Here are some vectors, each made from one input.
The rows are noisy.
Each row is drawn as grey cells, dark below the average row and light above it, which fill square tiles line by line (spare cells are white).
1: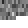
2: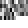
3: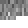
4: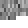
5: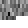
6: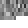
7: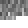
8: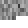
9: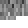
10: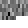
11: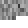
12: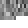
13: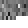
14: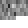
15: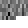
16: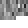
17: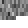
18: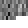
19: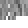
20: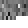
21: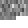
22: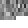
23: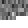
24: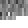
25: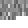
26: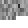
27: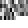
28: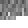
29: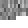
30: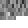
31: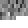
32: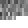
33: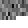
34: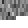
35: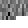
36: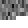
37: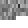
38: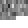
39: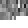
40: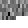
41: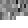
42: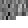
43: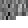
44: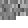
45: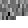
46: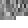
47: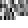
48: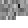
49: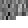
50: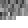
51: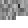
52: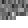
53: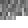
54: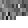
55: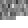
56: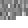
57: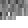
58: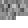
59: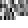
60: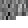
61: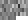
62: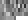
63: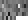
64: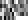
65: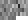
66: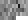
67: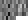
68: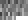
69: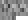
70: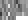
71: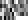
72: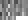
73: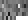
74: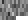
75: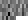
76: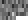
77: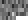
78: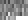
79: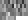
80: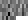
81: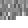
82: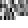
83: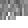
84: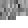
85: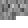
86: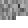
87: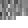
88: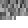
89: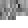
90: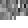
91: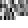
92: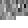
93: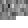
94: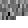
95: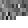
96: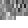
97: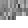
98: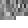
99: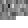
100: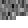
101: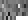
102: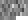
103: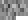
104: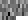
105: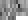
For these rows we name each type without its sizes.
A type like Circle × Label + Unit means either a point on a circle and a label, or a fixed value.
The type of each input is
List(Line).
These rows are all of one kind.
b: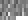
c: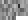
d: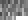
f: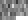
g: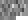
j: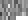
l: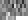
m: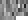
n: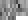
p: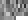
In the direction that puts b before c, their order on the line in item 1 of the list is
m, p, l, d, b, j, n, c, g, f.
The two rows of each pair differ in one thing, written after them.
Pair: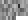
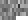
the place on the line in item 2 of the list
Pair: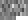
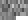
the place on the line in item 2 of the list
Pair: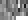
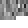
the place on the line in item 2 of the list
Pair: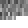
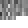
the place on the line in item 1 of the list
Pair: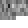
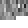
the place on the line in item 1 of the list
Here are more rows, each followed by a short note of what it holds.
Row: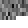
a list of one item
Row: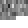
a list of two items
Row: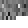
a list of one item
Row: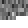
a list of one item
